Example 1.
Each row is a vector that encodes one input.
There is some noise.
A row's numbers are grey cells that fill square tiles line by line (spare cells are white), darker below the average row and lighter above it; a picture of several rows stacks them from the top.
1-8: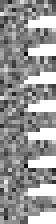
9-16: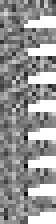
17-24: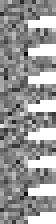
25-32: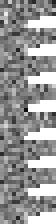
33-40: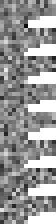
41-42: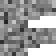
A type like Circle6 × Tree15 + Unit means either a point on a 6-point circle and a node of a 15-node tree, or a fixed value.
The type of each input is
Bool × Bool × Bool.
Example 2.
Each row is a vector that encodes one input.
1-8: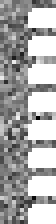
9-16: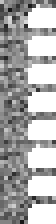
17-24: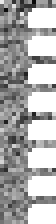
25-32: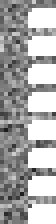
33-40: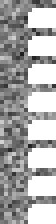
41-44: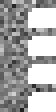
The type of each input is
Circle8.
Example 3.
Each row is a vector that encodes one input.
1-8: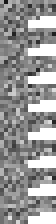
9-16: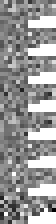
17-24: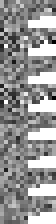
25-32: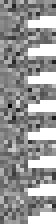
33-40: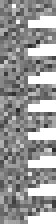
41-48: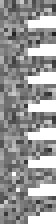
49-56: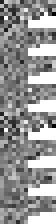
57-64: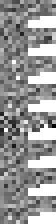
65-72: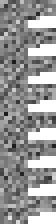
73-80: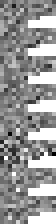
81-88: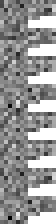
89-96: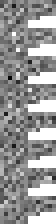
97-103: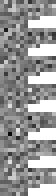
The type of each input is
Bool × Bool × Bool × Bool + Unit.
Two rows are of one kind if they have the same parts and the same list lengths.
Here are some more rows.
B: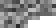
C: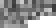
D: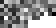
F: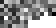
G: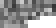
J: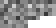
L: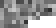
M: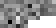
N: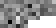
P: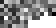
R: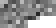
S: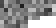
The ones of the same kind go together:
B, C, G, J, L, M, N, R, S
D, F, P

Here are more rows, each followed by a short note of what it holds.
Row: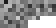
four true/false values
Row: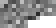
four true/false values
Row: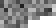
four true/false values
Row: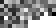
a fixed value
